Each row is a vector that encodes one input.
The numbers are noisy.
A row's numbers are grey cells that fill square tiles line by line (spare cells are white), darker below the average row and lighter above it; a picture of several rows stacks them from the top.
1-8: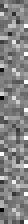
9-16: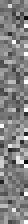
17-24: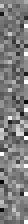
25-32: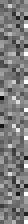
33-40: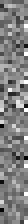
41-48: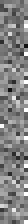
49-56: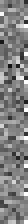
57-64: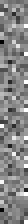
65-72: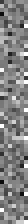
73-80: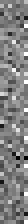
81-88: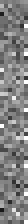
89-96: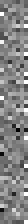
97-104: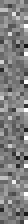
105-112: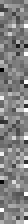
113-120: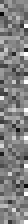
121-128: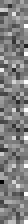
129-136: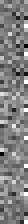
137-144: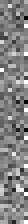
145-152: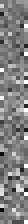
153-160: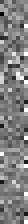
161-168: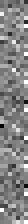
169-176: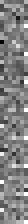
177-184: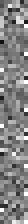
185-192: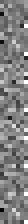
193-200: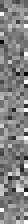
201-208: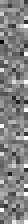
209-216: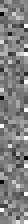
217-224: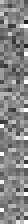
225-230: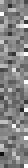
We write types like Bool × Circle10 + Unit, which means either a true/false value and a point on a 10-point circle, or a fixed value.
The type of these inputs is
Circle18 + Unit.
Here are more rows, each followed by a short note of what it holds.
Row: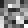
a fixed value
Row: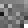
a point on an 18-point circle
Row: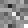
a point on an 18-point circle
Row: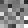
a point on an 18-point circle
